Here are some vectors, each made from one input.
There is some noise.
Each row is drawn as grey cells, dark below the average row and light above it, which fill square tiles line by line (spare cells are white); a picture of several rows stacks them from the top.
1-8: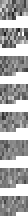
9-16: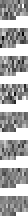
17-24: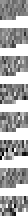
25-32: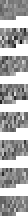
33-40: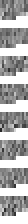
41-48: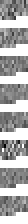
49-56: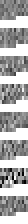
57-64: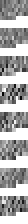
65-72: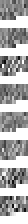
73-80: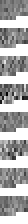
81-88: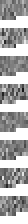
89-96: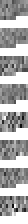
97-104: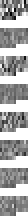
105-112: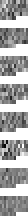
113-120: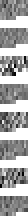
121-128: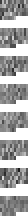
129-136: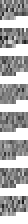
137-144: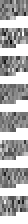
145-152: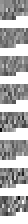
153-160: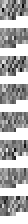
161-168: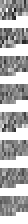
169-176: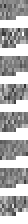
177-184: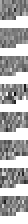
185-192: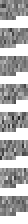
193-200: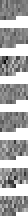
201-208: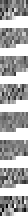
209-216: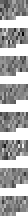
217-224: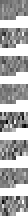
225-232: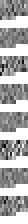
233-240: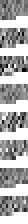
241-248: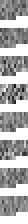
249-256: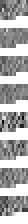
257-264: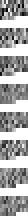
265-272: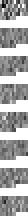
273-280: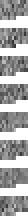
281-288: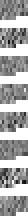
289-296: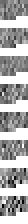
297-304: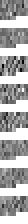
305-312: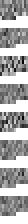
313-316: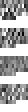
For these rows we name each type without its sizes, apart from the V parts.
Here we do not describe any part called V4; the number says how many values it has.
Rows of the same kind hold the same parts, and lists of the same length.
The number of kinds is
2.
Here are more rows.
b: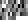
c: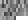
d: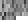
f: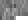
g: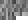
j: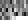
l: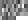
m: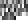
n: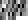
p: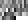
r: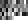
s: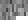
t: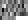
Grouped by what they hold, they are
b, f, g, l, m, n, p, r, t
c, d, j, s

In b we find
a point on a circle and a true/false value.
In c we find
a true/false value and a value of V4.
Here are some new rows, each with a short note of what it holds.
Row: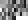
a point on a circle and a true/false value
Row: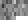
a true/false value and a value of V4
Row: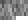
a true/false value and a value of V4
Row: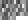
a true/false value and a value of V4
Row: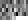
a true/false value and a value of V4
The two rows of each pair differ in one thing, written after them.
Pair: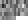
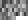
the true/false value
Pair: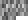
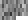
the true/false value
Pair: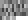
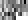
the value of V4
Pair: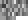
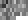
the value of V4
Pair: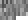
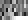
the value of V4
